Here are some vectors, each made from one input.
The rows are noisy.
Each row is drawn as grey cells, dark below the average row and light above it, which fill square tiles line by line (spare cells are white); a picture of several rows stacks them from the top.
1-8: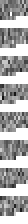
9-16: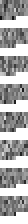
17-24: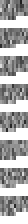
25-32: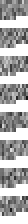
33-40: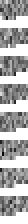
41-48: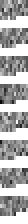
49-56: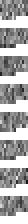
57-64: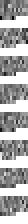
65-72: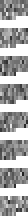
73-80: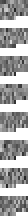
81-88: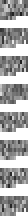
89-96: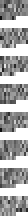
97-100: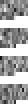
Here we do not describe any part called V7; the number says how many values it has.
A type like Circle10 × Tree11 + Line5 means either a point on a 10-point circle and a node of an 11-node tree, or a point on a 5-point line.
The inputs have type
Bool × Circle8 + V7.
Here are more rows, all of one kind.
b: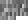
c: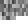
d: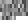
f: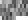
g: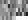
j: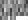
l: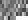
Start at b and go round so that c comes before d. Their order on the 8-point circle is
b, c, d, f, l, g, j.
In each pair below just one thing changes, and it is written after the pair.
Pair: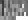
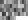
the place on the 8-point circle
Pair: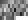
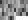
the place on the 8-point circle
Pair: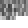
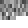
the place on the 8-point circle
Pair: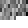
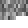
the true/false value
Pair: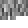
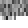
the place on the 8-point circle
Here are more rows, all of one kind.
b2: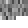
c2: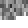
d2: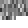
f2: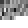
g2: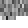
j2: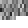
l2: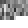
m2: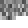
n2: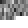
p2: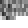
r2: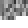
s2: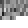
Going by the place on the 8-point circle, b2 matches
g2 and p2.
